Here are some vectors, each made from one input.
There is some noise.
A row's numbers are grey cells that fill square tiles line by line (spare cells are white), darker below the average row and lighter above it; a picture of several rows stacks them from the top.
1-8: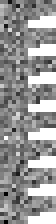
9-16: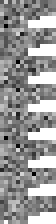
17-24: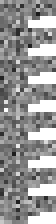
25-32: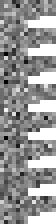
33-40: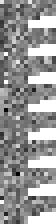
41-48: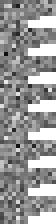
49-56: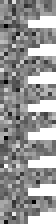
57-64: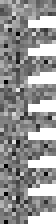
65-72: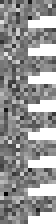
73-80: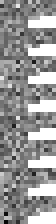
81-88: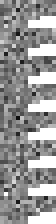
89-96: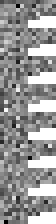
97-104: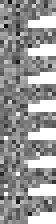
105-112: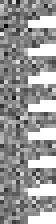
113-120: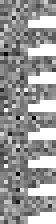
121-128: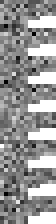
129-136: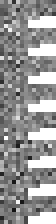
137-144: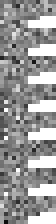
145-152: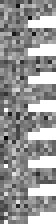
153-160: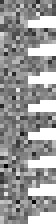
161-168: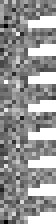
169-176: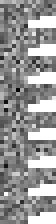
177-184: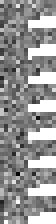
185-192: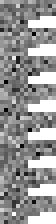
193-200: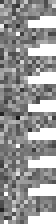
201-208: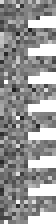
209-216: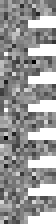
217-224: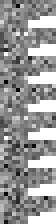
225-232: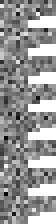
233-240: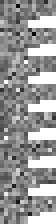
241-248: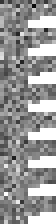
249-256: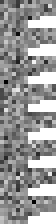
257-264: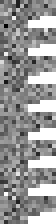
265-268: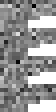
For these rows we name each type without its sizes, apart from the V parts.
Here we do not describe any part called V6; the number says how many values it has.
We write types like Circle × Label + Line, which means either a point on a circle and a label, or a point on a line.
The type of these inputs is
(Bool × Label + Tree) × (Line + V6).
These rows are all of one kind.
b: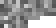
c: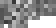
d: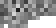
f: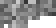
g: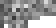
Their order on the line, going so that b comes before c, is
g, b, f, c, d.
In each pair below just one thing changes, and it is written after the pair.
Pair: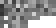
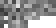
the place on the line
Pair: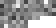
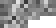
the true/false value
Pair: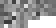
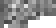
the place on the line
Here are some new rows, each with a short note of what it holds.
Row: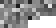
a point on a line and a node of a tree
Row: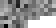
a node of a tree and a value of V6
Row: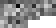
a point on a line and a node of a tree
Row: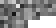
a label, a true/false value and a value of V6
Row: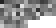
a point on a line and a node of a tree
